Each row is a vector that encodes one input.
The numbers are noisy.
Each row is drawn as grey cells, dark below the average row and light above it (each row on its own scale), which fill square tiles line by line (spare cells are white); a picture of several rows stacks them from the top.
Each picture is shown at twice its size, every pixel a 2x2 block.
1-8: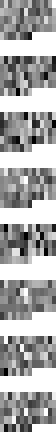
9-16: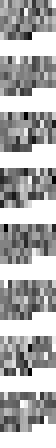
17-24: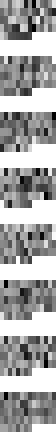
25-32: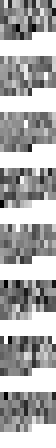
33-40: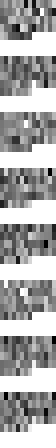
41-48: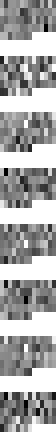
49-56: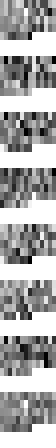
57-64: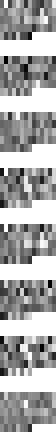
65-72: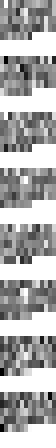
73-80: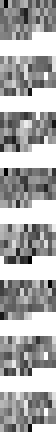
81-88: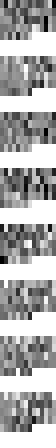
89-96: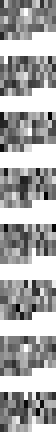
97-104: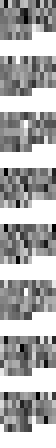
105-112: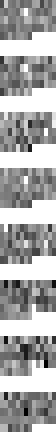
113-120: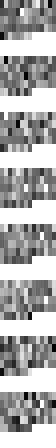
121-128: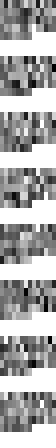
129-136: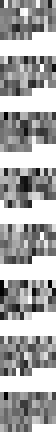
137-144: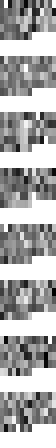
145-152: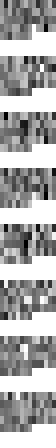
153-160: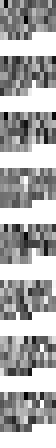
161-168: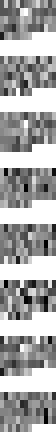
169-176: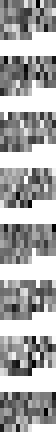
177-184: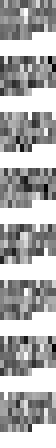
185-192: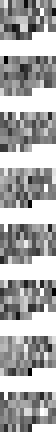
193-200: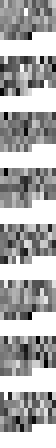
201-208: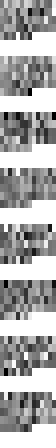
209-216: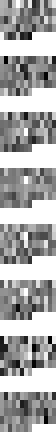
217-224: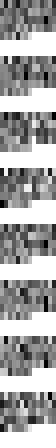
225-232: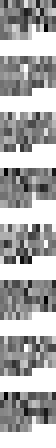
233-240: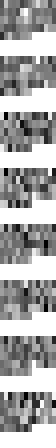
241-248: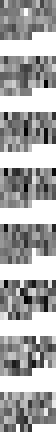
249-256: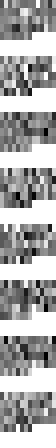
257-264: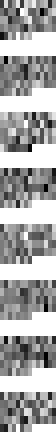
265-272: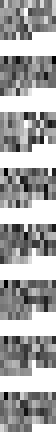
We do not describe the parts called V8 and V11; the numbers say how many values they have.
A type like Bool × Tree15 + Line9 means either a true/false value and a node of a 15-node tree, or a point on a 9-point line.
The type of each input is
Bool × V11 + Tree9 × V8.
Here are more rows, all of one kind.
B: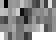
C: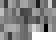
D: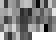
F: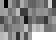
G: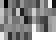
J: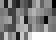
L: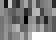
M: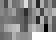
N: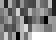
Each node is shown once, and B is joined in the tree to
F.
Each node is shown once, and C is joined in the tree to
M and N.
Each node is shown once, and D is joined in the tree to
N.
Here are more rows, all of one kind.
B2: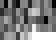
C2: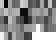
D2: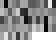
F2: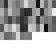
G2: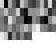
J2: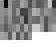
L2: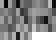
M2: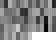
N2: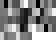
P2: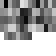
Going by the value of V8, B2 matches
N2 and P2.
